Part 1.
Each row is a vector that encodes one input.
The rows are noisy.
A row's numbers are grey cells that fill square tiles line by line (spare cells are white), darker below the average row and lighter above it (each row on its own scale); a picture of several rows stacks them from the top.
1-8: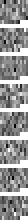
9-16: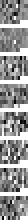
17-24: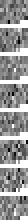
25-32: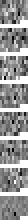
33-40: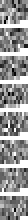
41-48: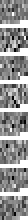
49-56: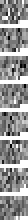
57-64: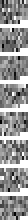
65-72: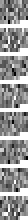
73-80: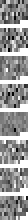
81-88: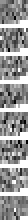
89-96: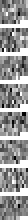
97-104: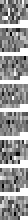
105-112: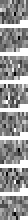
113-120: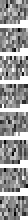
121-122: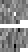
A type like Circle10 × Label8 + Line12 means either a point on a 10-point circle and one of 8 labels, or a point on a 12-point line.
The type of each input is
(Circle6 + Label9) × Label9 + Unit.
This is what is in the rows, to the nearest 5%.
About 5% of them hold a fixed value. The rest hold one of 9 labels, together with either a point on a 6-point circle, or one of 9 labels.
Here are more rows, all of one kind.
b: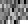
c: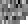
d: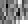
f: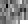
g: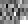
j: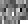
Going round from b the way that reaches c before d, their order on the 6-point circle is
b, c, j, f, d, g.
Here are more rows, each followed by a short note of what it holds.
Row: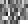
a fixed value
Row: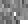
two labels (each one of 9)
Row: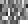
a fixed value
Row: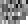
a point on a 6-point circle and one of 9 labels
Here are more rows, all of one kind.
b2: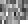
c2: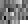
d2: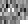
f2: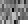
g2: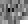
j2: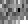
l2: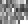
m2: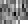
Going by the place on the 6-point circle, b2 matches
d2 and l2.
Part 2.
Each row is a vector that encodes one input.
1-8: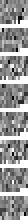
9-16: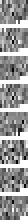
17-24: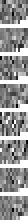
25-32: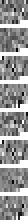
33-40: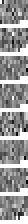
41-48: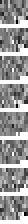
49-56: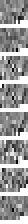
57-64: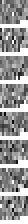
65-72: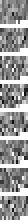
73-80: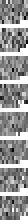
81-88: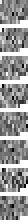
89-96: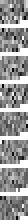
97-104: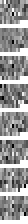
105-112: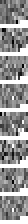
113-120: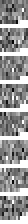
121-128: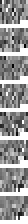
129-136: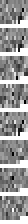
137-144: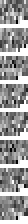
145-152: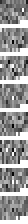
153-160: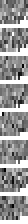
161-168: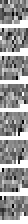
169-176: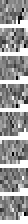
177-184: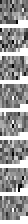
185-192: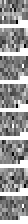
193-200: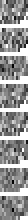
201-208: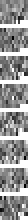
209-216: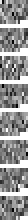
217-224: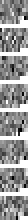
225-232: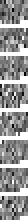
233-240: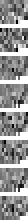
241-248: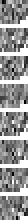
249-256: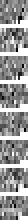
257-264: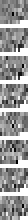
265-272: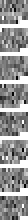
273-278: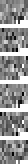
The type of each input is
List3(Circle6).
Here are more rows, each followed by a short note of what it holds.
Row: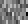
the empty list
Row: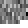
the empty list
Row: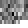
a list of three items
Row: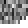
a list of three items
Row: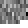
the empty list
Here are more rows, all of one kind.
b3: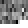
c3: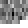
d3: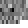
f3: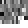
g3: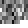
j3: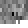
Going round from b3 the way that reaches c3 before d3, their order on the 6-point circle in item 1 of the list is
b3, g3, j3, c3, d3, f3.
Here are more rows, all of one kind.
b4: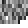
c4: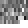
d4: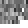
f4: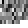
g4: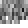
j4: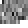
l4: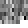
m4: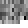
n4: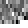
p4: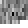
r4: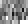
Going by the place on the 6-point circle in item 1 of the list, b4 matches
g4 and r4.
